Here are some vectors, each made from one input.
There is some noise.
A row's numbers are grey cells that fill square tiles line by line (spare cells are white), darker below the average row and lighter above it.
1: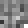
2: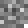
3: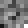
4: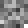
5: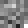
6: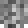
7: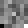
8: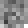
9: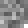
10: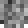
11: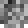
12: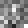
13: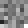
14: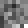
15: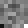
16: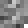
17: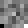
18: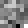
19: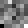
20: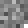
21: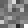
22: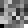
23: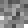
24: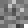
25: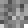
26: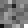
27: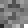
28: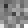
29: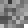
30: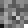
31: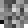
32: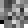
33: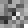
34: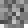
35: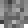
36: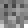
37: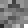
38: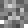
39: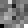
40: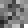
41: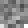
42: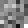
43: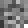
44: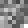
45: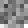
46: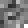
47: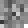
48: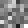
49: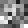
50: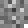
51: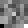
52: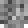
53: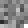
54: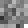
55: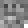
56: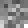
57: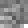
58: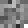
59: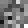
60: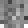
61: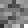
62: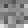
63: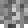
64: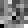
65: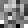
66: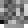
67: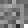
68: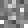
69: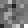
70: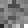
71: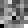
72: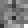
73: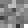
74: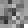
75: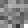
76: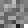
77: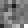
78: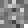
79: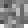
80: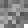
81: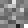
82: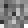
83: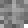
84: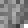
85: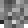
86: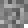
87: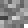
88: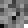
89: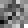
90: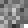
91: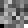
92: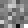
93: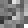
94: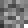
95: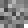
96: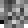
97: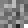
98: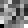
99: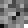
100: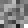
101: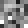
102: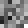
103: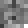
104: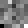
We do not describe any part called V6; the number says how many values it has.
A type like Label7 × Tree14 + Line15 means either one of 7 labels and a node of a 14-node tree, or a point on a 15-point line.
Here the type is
List2(Line5) × V6.
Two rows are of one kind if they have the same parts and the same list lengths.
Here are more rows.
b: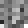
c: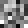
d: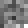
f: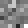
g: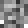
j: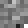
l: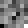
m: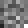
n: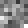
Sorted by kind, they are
b, n
c, f, g, j
d, l, m

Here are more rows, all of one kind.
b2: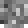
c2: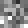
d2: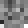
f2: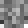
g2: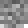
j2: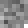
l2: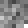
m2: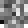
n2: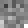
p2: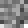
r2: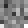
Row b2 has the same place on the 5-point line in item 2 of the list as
d2 and j2.
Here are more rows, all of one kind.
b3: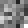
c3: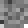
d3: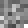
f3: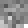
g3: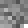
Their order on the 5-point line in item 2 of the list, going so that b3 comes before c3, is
b3, g3, c3, f3, d3.
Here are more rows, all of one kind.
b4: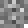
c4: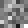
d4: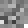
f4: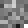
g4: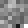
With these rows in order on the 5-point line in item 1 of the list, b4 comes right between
c4 and d4.
